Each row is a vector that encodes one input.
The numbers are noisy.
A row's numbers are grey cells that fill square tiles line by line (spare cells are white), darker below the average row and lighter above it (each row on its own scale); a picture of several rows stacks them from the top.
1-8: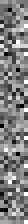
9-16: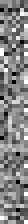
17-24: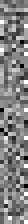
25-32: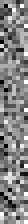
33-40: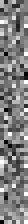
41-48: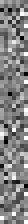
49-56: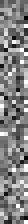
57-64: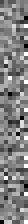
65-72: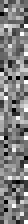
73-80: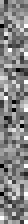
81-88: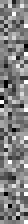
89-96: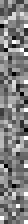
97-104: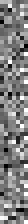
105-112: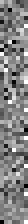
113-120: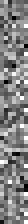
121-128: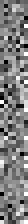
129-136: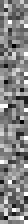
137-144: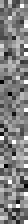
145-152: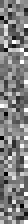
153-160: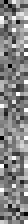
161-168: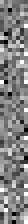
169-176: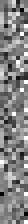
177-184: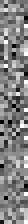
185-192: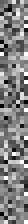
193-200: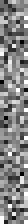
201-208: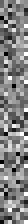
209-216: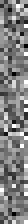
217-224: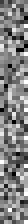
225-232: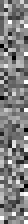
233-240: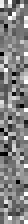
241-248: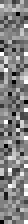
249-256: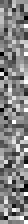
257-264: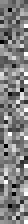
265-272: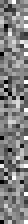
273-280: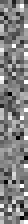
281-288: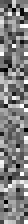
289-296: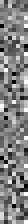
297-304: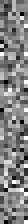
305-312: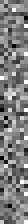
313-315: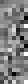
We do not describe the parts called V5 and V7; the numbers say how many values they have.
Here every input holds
either a point on each of two 15-point circles and a value of V7, or a value of V5.
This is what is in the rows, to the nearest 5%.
About 85% of them hold a point on each of two 15-point circles and a value of V7. The rest hold a value of V5.
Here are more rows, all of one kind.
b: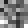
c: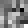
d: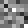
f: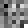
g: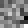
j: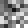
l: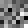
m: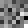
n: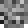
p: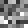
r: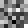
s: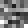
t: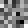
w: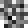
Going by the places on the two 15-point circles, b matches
l, m, p and t.
